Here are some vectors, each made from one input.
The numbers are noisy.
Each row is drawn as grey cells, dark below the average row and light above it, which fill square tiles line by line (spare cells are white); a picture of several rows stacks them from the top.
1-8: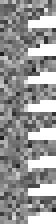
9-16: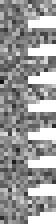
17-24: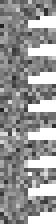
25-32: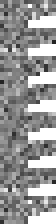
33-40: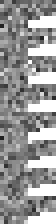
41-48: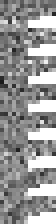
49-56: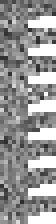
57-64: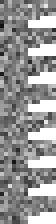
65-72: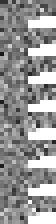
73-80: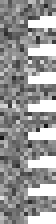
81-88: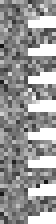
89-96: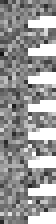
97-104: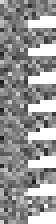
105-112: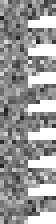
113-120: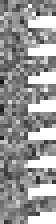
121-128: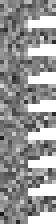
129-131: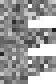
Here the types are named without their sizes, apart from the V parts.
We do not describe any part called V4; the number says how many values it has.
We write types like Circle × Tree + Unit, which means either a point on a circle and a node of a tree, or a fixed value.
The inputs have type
(Bool × Bool × Bool + Label) × V4.
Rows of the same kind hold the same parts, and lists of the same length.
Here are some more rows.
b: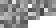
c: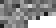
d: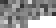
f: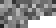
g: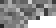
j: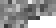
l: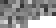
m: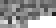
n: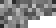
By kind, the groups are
b, c
d, f, g, j, l, m, n

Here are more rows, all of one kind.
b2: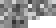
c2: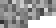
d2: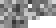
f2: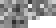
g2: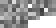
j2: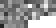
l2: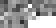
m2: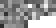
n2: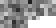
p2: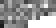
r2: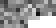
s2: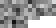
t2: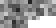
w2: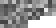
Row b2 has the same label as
d2, f2, g2 and l2.
